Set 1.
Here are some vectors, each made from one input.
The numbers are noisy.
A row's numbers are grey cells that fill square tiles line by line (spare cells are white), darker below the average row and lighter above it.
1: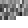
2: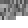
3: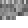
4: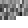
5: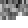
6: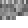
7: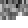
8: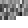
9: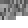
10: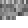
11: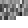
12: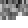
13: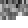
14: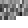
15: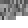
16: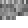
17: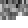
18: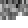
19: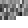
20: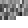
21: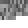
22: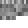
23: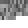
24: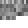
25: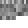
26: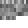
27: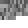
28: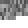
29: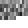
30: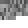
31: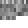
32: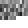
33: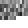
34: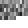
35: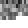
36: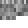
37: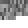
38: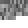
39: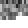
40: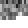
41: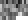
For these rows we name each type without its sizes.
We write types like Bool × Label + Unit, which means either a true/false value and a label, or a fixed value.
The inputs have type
Line.
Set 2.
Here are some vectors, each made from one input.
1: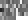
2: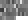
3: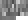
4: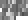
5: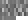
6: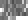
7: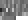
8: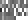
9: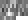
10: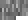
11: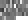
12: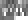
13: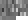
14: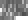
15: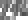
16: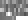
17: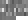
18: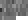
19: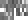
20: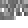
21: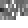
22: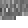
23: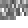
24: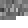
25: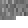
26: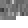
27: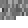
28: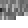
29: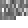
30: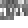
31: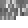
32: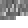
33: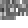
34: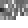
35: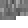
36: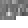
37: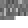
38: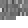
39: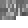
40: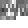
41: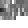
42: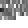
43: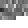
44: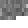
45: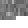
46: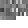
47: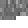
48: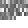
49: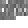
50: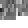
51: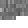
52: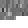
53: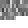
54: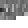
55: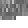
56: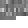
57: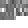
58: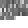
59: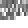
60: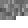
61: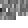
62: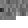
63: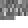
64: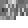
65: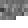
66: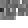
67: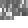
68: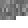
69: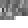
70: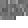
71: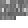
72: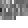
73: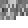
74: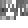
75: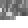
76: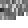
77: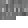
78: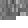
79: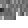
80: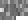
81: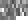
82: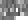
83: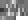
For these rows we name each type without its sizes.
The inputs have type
Bool × Bool × Bool.
